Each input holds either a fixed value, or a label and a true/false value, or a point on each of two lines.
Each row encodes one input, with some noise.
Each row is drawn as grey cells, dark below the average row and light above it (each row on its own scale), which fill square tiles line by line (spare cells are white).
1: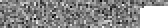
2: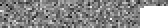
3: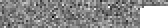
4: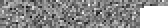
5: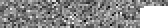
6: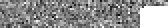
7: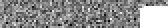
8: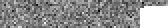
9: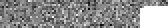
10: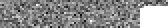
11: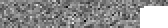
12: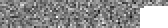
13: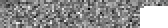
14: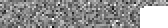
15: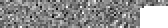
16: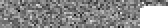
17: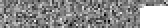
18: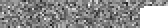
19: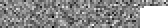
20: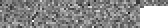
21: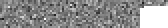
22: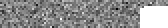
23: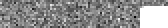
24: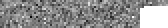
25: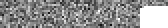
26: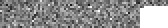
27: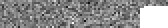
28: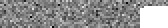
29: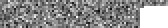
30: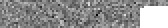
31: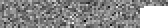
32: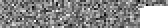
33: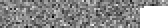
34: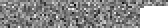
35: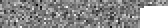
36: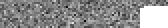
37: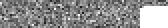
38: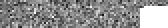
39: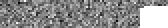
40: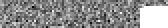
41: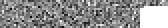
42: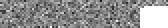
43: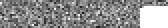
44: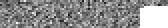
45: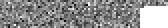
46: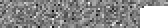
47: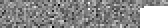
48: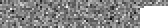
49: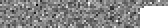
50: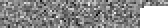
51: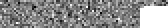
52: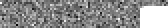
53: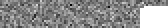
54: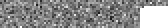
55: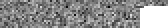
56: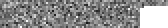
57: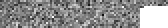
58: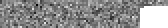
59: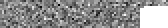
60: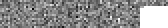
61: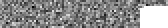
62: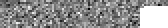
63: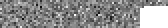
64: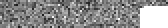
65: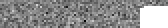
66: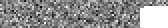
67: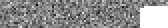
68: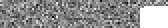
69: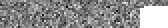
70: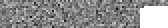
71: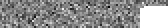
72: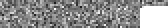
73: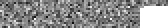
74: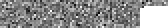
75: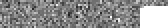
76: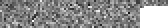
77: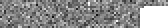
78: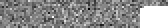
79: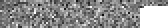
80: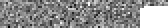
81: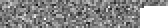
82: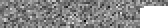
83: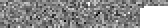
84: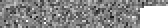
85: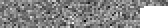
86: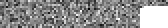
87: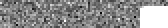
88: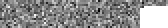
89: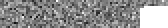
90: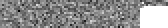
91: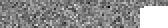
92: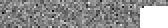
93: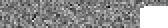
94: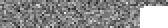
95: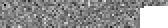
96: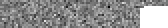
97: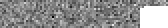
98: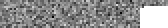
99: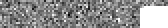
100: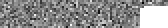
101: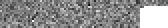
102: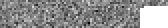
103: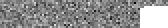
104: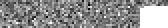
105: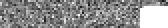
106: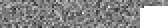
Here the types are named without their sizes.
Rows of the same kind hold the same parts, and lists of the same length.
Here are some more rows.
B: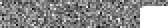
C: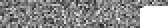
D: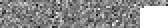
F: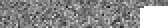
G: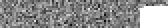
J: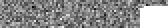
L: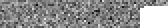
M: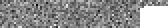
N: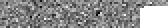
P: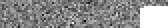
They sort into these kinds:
B, C, F, P
D, L, M, N
G, J

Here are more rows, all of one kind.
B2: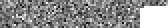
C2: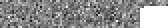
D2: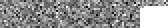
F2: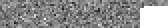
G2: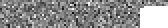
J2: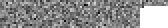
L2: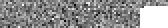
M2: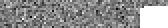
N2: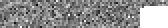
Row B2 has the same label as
F2 and N2.
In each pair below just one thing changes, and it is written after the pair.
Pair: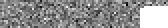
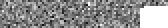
the true/false value
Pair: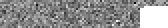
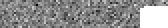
the true/false value
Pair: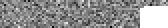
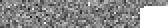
the label
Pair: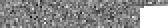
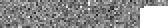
the true/false value
